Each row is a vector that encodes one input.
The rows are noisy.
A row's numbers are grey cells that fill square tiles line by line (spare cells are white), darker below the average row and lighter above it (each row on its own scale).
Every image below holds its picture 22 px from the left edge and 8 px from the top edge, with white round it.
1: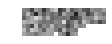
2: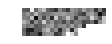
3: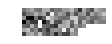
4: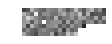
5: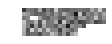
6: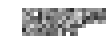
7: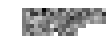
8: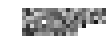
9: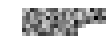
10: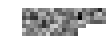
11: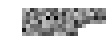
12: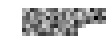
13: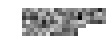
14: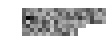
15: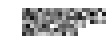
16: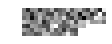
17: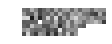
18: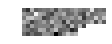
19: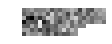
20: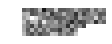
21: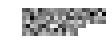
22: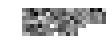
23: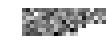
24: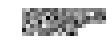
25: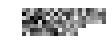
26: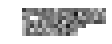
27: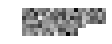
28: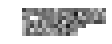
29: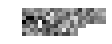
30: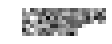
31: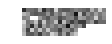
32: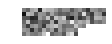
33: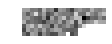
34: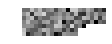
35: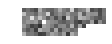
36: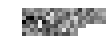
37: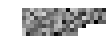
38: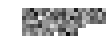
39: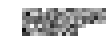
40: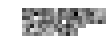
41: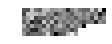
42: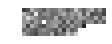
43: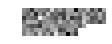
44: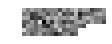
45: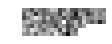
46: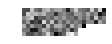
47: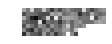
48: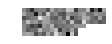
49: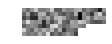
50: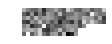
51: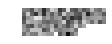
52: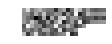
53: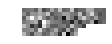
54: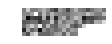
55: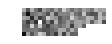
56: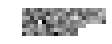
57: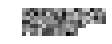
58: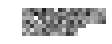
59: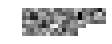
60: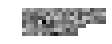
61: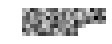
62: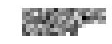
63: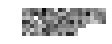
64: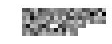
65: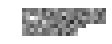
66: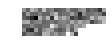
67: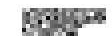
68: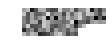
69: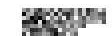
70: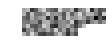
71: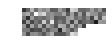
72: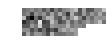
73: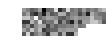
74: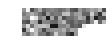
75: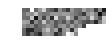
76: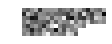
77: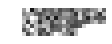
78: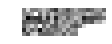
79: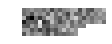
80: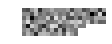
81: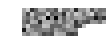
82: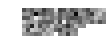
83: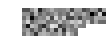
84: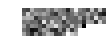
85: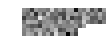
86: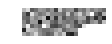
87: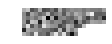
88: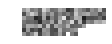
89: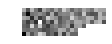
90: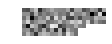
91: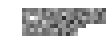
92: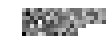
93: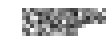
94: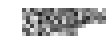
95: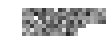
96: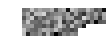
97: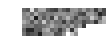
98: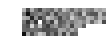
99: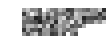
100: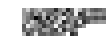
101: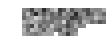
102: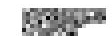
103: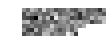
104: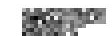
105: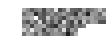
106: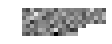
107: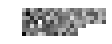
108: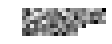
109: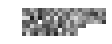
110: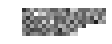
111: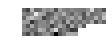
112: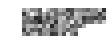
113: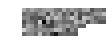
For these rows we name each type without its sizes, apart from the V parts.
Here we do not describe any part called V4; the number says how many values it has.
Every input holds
a value of V4, together with either a label, or a point on a line.
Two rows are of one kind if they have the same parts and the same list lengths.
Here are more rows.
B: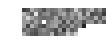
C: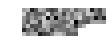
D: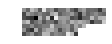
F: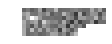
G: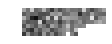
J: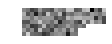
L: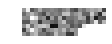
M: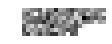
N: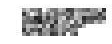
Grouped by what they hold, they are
B, D, G, M, N
C, F, J, L

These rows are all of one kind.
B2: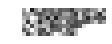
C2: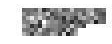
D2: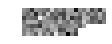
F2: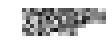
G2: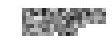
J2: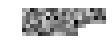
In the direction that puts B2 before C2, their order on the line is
F2, B2, G2, C2, D2, J2.
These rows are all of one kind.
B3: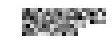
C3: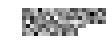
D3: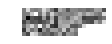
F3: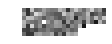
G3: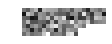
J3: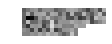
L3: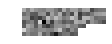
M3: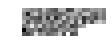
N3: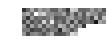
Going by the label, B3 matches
F3 and M3.
